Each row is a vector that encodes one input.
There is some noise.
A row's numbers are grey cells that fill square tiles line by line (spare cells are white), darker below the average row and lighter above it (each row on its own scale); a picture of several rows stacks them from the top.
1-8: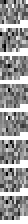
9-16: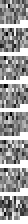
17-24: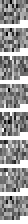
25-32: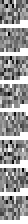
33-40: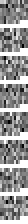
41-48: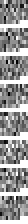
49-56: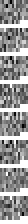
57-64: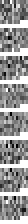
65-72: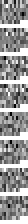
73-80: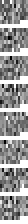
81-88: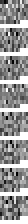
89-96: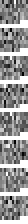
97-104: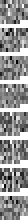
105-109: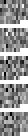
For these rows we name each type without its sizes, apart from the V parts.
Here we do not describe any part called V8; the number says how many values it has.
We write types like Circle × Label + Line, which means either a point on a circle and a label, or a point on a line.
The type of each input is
Bool × (Line + V8).
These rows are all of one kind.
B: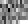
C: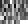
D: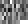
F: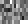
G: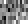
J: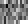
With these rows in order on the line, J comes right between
D and F.
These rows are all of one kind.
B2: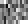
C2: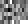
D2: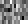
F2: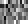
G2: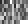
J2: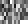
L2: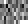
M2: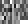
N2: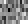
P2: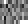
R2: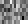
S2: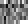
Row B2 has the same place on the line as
D2 and R2.
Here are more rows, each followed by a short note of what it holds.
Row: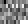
a true/false value and a value of V8
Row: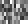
a point on a line and a true/false value
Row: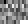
a true/false value and a value of V8
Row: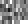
a point on a line and a true/false value
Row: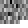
a true/false value and a value of V8
